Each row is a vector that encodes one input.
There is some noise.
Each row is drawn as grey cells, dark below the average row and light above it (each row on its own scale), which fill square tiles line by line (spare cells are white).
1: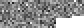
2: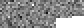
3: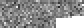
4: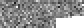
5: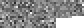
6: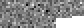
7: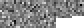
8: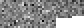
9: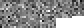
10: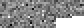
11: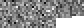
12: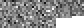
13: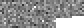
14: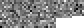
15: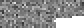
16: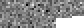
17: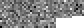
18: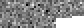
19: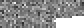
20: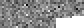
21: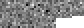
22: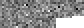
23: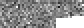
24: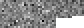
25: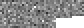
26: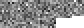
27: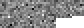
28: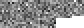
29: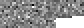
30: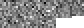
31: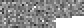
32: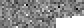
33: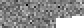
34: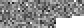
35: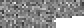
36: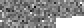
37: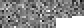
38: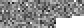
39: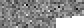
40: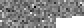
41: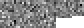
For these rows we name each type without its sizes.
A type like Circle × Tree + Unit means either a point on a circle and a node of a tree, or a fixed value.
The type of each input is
Label × Label + Unit.
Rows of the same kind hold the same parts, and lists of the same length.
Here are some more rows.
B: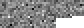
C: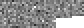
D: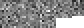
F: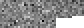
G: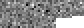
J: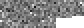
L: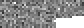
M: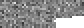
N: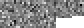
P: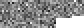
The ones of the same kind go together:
B, C, D, F, G, J, L, M, N
P

